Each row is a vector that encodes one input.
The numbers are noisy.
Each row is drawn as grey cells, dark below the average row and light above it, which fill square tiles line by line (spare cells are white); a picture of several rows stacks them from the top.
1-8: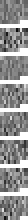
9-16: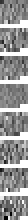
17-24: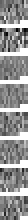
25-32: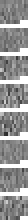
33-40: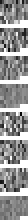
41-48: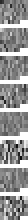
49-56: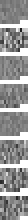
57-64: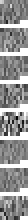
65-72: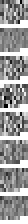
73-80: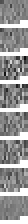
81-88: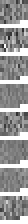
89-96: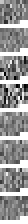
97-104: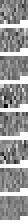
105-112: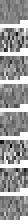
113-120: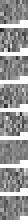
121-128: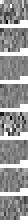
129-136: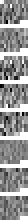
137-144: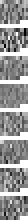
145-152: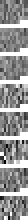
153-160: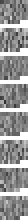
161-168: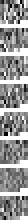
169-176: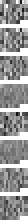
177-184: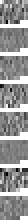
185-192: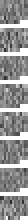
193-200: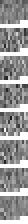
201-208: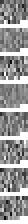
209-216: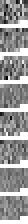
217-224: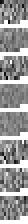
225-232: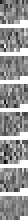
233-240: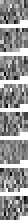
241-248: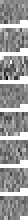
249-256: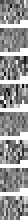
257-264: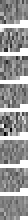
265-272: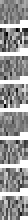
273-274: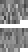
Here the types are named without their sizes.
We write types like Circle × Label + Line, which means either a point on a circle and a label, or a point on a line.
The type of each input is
List(Line).
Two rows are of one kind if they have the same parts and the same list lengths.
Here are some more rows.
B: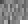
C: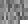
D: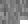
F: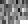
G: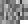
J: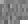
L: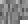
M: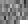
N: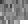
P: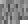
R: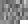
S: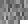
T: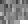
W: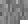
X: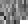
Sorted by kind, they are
B, D, G, N, R, T
C, J, L, M, P, S, W, X
F

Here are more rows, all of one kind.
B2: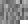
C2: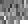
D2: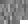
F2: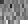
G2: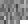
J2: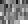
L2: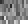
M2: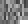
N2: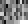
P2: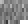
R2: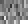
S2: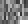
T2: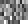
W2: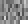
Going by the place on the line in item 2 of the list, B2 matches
G2, J2 and W2.
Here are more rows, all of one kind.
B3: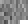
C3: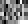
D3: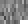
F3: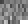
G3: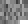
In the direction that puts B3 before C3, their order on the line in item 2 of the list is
B3, F3, G3, C3, D3.
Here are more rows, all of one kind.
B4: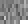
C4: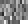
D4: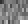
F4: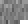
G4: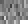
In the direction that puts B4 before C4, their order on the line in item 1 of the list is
G4, B4, C4, F4, D4.
